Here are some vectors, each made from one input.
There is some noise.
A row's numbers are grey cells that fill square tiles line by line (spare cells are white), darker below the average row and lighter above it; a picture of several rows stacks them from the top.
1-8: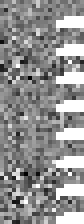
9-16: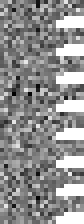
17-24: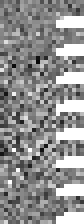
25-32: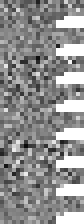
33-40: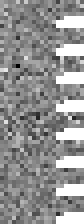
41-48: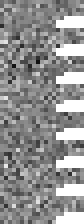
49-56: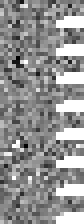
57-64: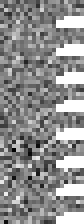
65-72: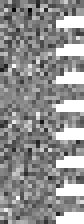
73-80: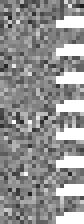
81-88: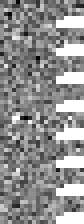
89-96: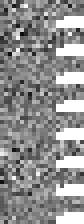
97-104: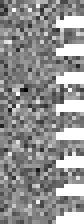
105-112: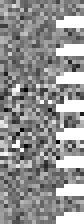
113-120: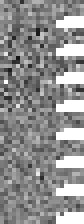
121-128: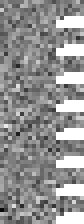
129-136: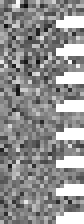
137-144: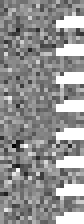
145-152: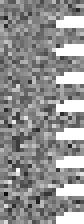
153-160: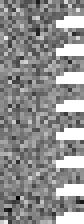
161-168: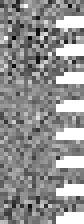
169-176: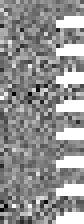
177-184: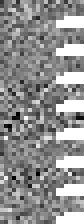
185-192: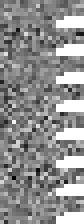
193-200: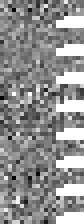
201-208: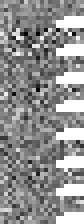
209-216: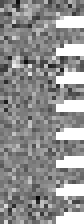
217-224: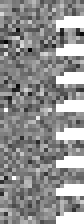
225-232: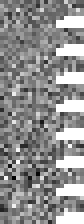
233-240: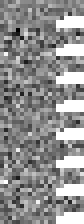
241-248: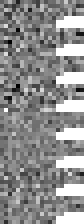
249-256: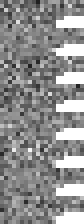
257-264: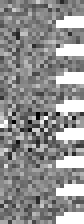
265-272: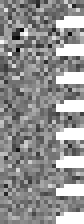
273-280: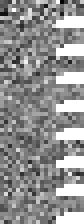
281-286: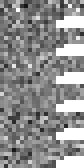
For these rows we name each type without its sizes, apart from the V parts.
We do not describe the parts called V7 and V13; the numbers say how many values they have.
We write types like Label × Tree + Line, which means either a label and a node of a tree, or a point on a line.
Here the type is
(Circle × V13 + Unit) × Tree × V7.
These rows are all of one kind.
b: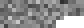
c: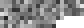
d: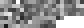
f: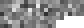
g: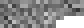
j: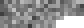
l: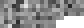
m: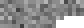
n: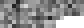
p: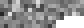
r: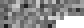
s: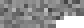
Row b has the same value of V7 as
f and n.
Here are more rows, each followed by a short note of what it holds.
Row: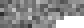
a point on a circle, a node of a tree, a value of V7 and a value of V13
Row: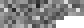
a node of a tree and a value of V7
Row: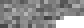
a point on a circle, a node of a tree, a value of V7 and a value of V13
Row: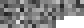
a node of a tree and a value of V7
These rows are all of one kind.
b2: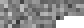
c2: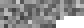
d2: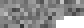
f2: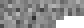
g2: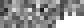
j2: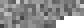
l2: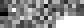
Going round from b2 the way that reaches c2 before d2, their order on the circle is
b2, c2, l2, d2, g2, j2, f2.
